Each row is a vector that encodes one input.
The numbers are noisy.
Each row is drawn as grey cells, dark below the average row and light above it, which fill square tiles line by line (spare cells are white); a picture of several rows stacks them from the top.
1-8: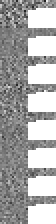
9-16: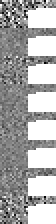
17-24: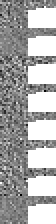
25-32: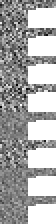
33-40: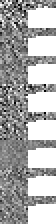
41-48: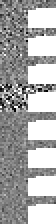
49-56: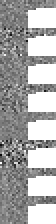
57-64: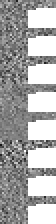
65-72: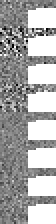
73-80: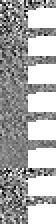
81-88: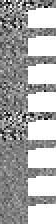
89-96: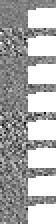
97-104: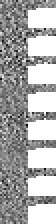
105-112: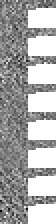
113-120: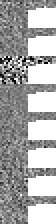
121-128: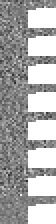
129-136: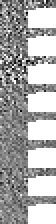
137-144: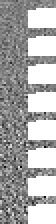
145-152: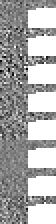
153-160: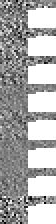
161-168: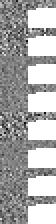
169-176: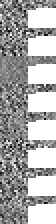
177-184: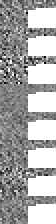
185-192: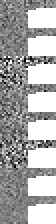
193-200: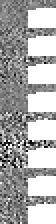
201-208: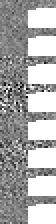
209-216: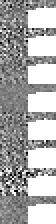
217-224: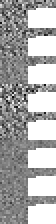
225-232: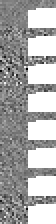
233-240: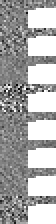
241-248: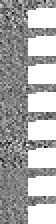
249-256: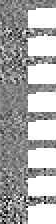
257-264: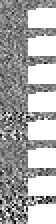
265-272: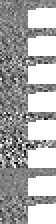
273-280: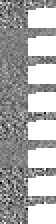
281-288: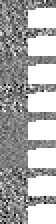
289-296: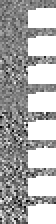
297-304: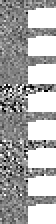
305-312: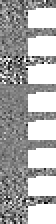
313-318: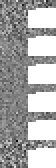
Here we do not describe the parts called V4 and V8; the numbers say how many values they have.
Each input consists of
a value of V4 and a value of V8, together with either a point on a 16-point circle, or a point on an 11-point line.
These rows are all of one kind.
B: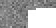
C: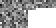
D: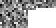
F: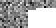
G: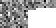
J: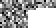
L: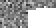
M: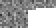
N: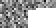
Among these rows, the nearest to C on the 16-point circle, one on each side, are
F and M.
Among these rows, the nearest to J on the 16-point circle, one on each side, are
D and L.
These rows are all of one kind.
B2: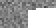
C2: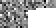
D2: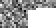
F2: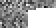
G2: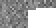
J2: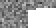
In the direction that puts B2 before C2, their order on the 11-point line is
G2, B2, J2, D2, F2, C2.
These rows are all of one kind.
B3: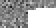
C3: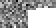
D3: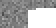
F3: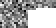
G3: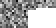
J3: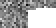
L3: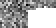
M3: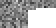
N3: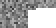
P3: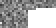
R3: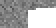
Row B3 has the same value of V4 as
N3 and R3.
